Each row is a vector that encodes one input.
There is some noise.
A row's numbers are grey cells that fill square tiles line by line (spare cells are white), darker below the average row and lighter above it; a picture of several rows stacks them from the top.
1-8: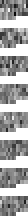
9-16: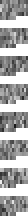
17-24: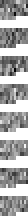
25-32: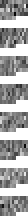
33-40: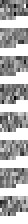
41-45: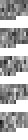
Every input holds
a list of up to two points on a 5-point line.
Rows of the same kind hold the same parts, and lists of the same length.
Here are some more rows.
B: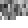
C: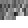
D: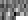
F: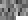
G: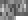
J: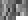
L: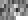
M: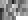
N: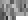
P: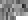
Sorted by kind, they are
B
C, D, F, J, L, M, N, P
G

